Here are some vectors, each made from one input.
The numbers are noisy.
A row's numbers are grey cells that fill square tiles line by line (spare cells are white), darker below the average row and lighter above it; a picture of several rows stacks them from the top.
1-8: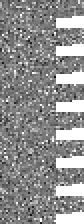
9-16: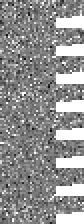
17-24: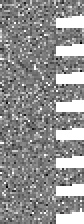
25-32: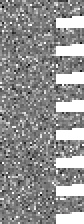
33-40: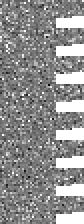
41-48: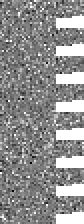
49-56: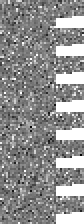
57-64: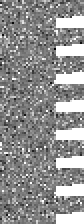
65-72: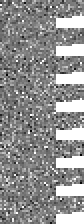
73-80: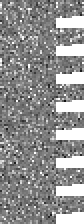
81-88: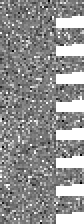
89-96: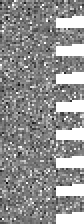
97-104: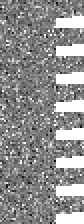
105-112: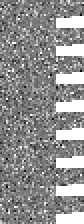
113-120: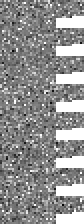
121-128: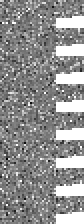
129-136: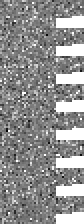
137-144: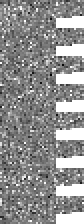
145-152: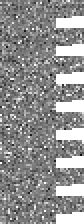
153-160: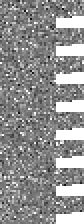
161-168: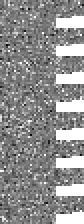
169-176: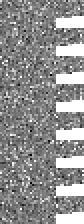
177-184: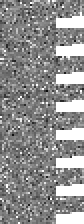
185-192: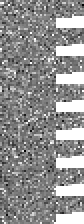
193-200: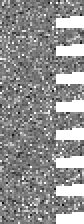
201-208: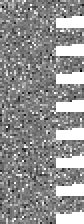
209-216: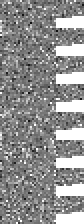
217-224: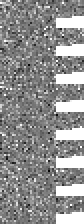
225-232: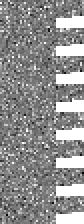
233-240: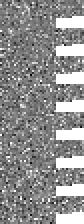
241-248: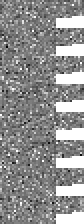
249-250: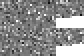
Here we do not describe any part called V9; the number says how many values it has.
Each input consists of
a point on an 11-point line and three true/false values, together with either a node of a 10-node tree, or a value of V9.
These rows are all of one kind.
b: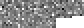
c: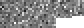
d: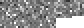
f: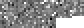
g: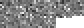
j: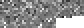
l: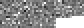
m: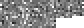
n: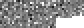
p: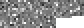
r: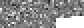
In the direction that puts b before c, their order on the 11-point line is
m, r, f, b, p, d, c, j, g, l, n.
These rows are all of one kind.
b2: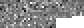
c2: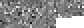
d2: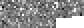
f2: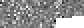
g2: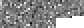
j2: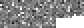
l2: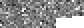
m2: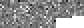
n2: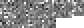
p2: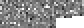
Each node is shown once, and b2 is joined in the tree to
n2.
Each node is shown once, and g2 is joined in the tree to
c2, j2 and m2.
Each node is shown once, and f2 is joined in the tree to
m2 and p2.
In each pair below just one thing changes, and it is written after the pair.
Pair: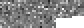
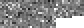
the value of V9
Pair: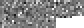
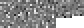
the place on the 11-point line
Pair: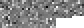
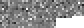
the value of V9
